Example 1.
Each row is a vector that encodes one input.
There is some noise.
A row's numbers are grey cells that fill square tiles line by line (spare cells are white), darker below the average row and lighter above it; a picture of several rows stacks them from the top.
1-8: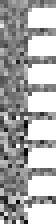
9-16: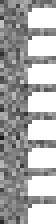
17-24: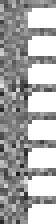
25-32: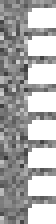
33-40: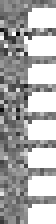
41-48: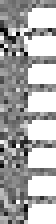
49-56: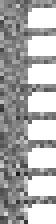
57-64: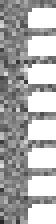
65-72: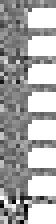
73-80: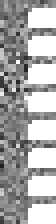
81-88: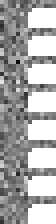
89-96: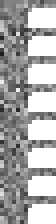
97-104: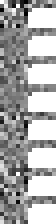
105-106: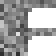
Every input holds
a point on a 7-point line and a true/false value.
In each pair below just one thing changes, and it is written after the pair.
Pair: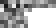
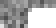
the true/false value
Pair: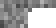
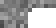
the place on the 7-point line
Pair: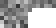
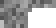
the place on the 7-point line
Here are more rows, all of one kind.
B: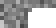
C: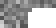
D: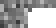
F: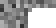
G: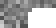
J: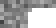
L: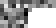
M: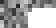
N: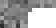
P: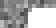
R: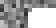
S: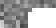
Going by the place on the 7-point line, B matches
C, G, R and S.
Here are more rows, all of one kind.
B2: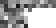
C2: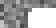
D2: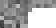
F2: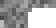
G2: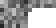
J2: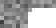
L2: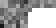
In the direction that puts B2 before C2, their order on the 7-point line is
B2, C2, G2, L2, F2, D2, J2.
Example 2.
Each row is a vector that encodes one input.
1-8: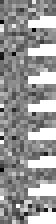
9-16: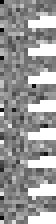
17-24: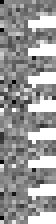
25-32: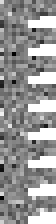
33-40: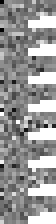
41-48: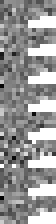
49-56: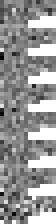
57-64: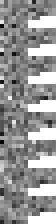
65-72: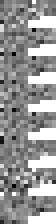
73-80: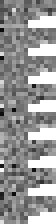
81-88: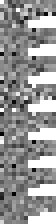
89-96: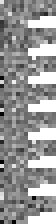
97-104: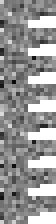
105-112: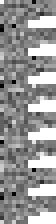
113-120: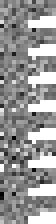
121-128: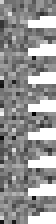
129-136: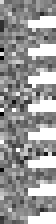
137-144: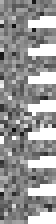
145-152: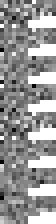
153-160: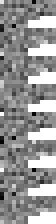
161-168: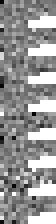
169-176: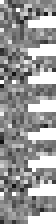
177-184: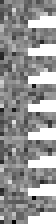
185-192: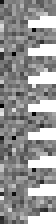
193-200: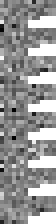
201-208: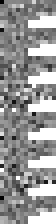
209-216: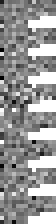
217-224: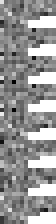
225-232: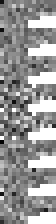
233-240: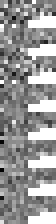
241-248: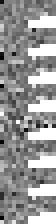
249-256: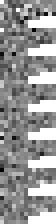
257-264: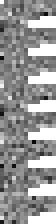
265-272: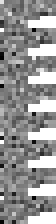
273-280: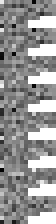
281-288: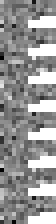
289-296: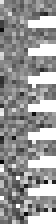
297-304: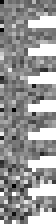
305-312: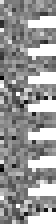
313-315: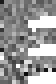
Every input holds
a true/false value, together with either a fixed value, or a node of a 13-node tree.
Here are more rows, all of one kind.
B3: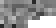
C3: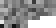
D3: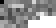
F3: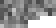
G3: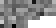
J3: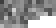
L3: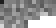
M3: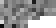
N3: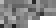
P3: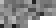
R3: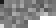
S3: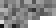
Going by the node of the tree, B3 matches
L3, N3, P3 and R3.
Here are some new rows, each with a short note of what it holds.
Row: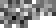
a true/false value
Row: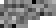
a node of a 13-node tree and a true/false value
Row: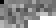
a node of a 13-node tree and a true/false value
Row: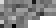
a node of a 13-node tree and a true/false value
